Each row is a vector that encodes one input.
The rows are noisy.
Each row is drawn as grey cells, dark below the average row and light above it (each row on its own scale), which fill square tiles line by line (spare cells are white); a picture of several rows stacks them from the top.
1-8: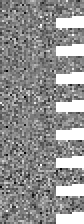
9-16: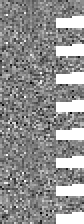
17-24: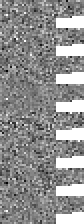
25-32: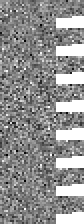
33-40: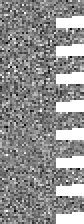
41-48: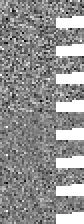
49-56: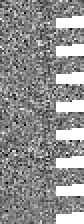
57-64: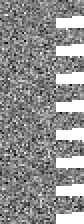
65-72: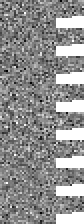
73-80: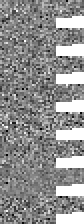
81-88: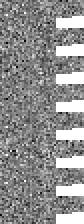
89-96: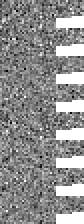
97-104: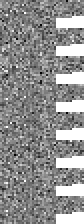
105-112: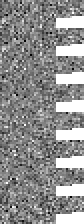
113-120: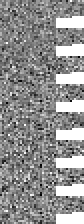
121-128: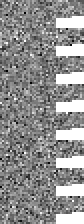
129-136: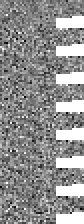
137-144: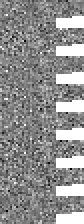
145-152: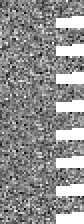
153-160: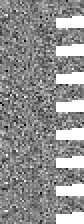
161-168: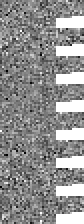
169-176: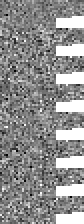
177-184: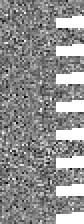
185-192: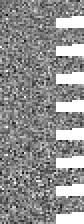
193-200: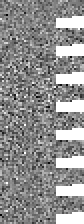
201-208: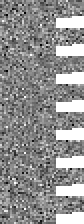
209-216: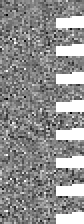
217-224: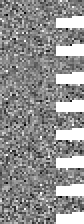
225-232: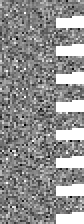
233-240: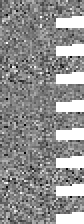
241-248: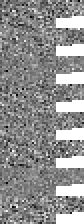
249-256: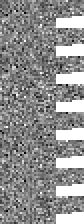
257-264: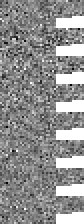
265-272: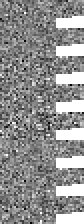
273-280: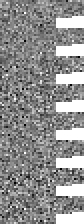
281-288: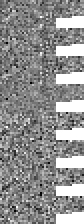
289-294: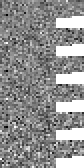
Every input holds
one of 7 labels, a point on a 10-point line, a node of a 12-node tree and a true/false value.
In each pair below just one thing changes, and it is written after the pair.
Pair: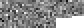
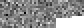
the true/false value
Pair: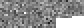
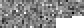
the node of the tree
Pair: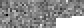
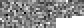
the node of the tree
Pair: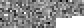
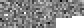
the node of the tree
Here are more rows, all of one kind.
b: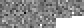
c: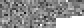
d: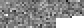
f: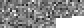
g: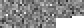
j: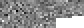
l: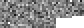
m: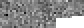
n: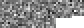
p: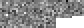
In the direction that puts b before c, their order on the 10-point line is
b, j, p, l, c, m, n, g, f, d.
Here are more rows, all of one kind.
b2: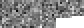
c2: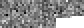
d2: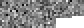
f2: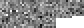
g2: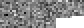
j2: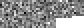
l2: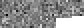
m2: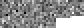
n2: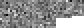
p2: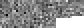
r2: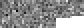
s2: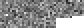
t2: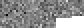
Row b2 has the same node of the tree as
f2, j2, l2 and t2.
